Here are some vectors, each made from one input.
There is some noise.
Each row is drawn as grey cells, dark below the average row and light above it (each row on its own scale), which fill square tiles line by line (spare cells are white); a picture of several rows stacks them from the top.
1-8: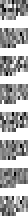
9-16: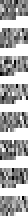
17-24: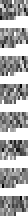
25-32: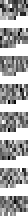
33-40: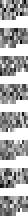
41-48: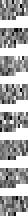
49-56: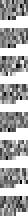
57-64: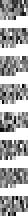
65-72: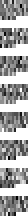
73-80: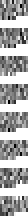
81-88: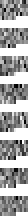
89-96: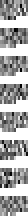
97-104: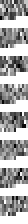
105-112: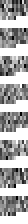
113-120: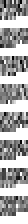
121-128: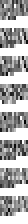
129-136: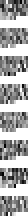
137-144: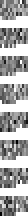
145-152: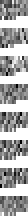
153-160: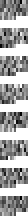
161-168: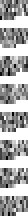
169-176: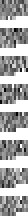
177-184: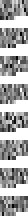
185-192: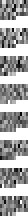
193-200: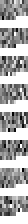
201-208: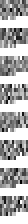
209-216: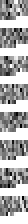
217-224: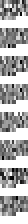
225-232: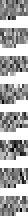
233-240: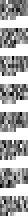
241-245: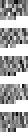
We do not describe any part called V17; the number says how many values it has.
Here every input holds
either one of 4 labels and a true/false value, or a value of V17.
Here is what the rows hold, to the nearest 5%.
About 25% of them hold one of 4 labels and a true/false value. The rest hold a value of V17.
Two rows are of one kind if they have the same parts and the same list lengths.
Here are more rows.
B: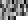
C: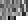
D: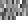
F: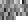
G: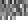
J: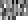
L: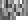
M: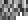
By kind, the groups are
B, C, F, G, L, M
D, J

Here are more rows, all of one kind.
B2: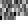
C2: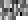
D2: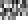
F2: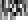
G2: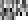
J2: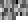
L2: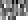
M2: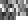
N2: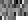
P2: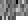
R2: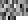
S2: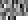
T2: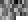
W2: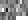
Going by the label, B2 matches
F2, L2 and P2.
